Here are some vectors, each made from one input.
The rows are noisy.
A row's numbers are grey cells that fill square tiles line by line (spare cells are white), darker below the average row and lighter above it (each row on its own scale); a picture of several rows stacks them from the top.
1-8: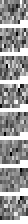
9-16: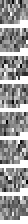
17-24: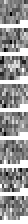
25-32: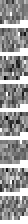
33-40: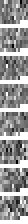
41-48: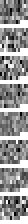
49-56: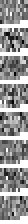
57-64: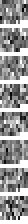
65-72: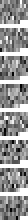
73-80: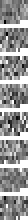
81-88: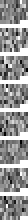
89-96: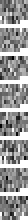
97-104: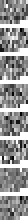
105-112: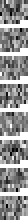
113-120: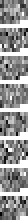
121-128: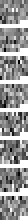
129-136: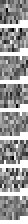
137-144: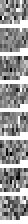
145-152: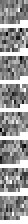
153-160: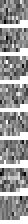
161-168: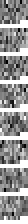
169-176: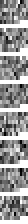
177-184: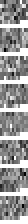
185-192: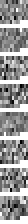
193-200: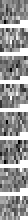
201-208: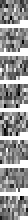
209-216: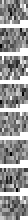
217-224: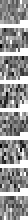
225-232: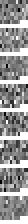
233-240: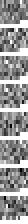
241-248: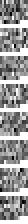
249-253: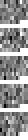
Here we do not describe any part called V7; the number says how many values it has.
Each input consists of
a true/false value, together with either a point on a 9-point line, or a value of V7.
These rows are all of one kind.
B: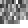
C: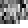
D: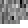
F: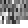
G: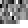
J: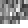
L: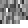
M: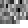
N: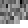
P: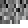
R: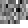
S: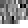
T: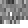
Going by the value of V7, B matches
G, M, R and T.
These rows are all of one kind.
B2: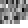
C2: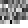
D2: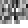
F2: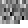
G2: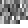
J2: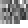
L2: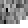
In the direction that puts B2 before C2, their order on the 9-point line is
D2, G2, L2, B2, C2, J2, F2.
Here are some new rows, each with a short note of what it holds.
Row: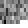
a point on a 9-point line and a true/false value
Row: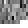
a true/false value and a value of V7
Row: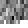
a true/false value and a value of V7
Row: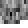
a point on a 9-point line and a true/false value
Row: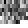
a point on a 9-point line and a true/false value
